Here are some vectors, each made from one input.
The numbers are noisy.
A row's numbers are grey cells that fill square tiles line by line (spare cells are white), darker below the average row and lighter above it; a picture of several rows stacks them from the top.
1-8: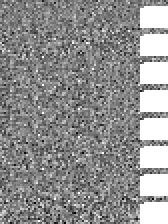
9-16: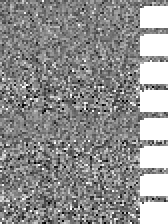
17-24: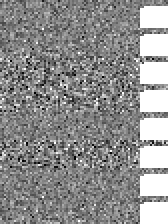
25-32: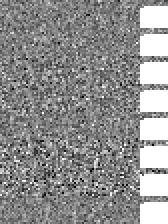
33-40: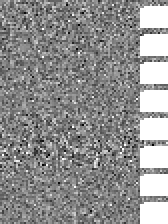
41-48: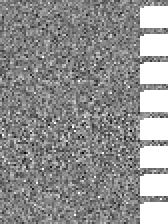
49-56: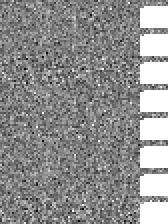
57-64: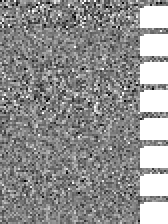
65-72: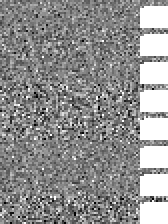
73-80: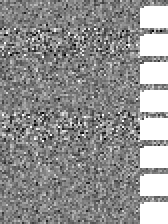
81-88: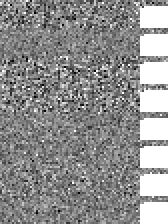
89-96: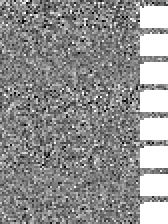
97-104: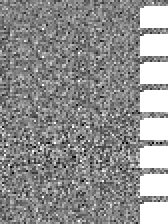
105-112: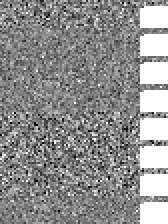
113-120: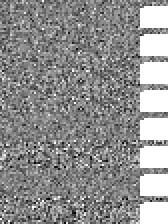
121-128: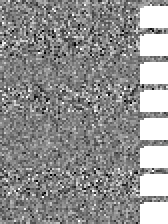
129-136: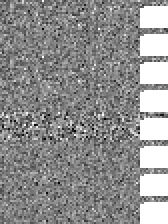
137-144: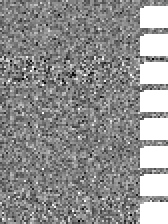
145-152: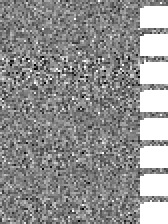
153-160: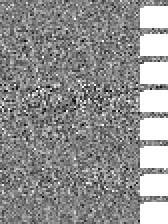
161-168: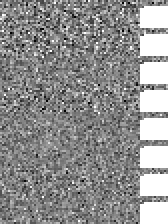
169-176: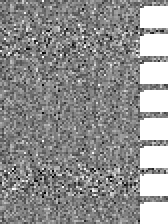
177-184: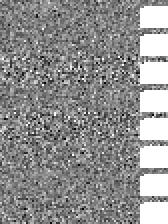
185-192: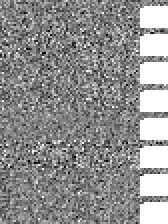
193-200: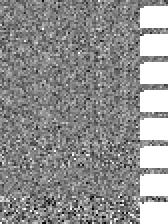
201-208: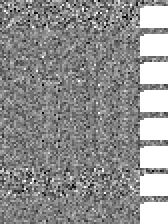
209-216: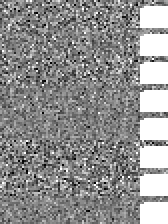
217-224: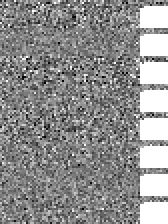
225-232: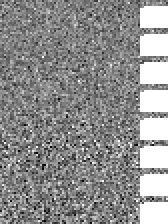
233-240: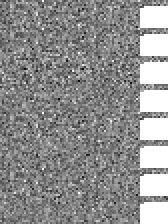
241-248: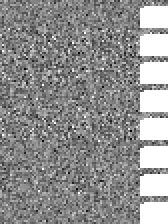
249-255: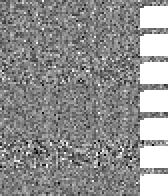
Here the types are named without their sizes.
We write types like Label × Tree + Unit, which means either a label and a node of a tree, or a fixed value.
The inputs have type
(Circle + Unit) × List(Line) + Tree × Tree.
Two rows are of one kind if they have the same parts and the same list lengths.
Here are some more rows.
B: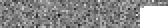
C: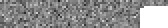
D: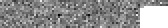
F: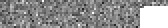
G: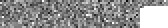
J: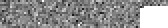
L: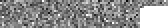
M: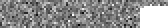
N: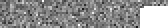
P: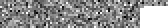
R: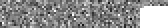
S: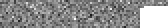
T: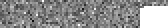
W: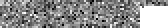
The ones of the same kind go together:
B, D
C, S
F, N, T
G, L
J
M, R
P, W

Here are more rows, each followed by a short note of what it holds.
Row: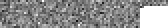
a list of one item
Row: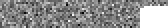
a point on a circle, together with the empty list
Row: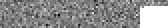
a point on a circle, together with a list of two items
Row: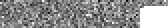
the empty list
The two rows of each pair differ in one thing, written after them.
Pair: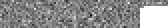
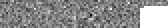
the place on the line in item 1 of the list
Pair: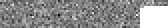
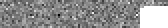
the place on the line in item 2 of the list
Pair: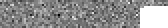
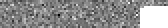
the place on the line in item 2 of the list
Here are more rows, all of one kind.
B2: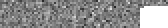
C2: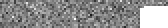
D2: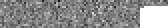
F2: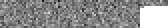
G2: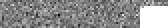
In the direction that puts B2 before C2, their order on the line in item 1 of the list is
F2, G2, D2, B2, C2.
